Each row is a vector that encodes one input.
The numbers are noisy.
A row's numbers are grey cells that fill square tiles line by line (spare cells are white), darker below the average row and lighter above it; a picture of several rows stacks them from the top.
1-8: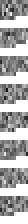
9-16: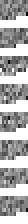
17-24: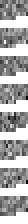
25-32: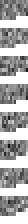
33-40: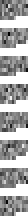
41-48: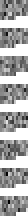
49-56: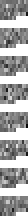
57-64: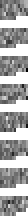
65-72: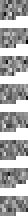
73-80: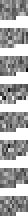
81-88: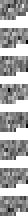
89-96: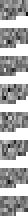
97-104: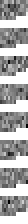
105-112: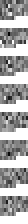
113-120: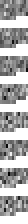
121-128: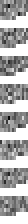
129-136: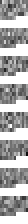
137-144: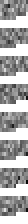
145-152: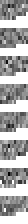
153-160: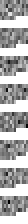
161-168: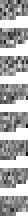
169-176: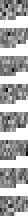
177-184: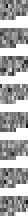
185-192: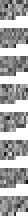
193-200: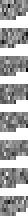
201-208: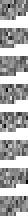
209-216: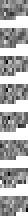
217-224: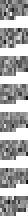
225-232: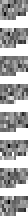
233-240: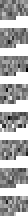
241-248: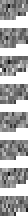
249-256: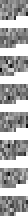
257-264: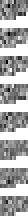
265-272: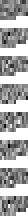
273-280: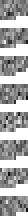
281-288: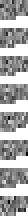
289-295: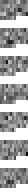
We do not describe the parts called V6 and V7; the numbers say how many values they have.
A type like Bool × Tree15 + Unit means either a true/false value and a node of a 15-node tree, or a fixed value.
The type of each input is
Bool × (Line10 + V6) + Label10 × Label10 × V7.
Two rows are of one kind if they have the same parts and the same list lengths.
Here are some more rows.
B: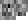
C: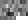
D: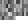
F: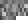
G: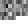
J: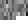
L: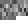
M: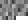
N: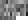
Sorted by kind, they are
B, G
C, F, J, L, M, N
D

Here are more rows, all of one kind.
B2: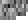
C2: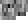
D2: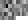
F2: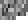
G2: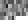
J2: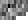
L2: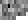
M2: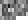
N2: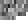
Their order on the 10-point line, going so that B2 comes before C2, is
B2, C2, D2, L2, M2, F2, N2, J2, G2.
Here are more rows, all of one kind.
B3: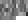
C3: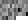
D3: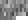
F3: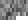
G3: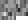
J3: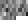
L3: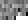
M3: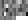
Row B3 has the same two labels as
D3 and M3.
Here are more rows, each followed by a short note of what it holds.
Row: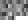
a point on a 10-point line and a true/false value
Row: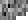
a point on a 10-point line and a true/false value
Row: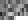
a true/false value and a value of V6
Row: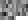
a point on a 10-point line and a true/false value
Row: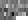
two labels (each one of 10) and a value of V7
